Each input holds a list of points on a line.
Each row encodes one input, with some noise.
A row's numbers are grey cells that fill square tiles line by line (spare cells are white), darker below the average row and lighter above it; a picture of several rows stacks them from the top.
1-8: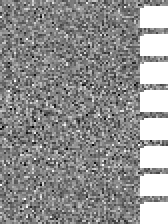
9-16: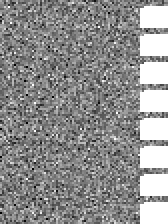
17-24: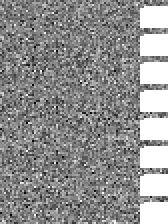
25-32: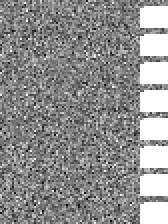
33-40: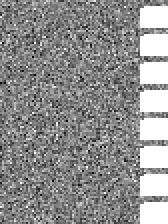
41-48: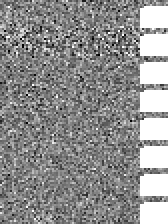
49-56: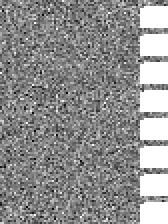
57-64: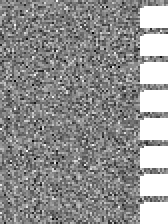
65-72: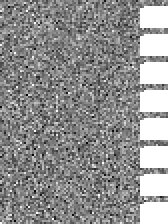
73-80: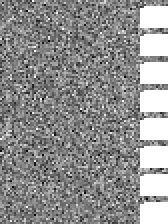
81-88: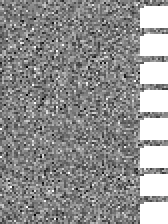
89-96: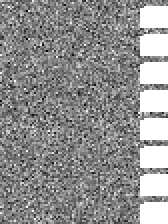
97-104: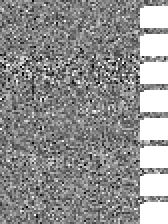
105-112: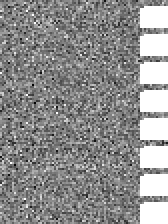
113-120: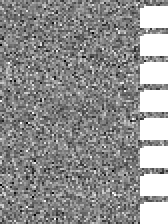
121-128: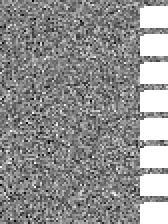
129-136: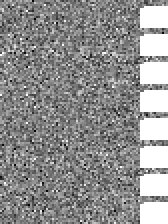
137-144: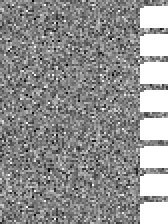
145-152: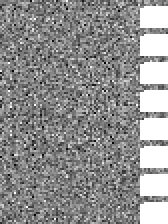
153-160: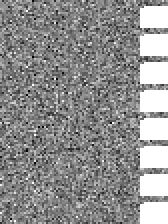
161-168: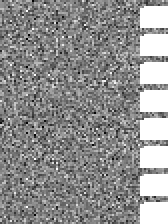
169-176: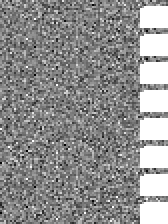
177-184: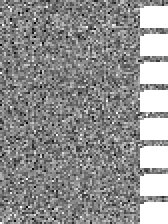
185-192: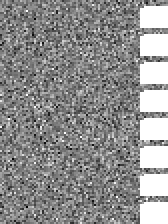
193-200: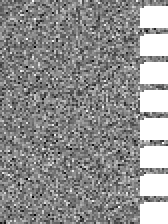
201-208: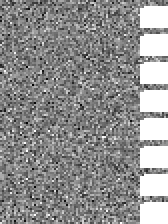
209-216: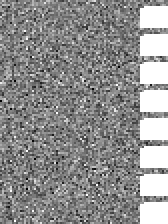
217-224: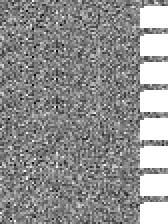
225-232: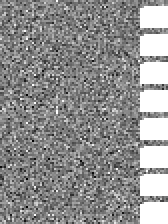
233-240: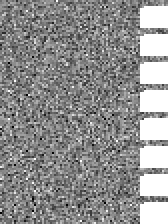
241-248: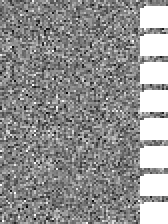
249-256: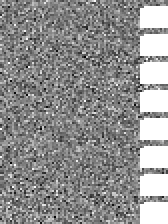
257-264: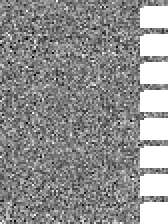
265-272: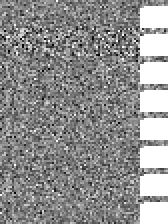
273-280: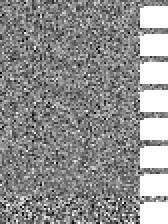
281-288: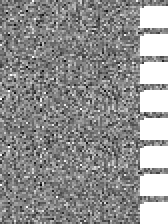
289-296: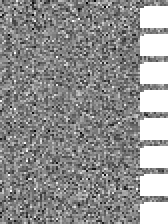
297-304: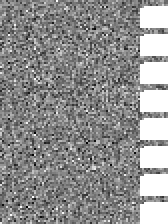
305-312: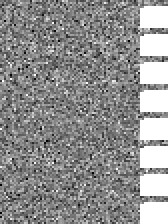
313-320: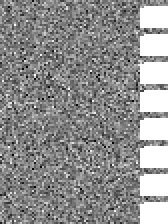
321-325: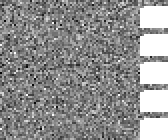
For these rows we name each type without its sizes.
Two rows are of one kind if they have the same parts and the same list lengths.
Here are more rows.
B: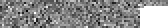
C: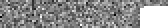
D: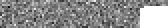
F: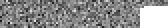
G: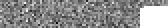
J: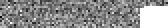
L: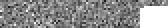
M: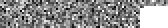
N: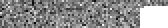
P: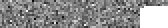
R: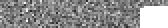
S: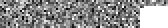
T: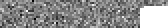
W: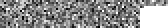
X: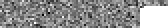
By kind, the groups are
B, C, F, J, N, X
D, G, L, P, R, T
M, S, W

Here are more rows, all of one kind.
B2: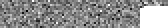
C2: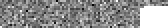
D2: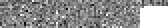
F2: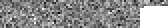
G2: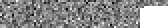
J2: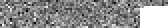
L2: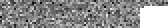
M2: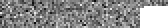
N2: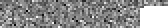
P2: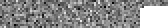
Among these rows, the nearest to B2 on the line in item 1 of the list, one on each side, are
D2 and J2.
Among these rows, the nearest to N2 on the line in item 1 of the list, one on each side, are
C2 and F2.
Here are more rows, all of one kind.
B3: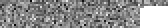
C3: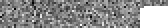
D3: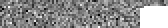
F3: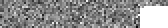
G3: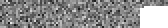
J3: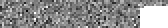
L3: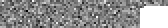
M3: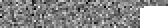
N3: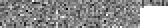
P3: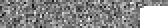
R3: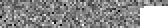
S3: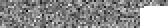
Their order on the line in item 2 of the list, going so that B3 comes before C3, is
S3, D3, L3, J3, P3, G3, R3, M3, F3, B3, C3, N3.
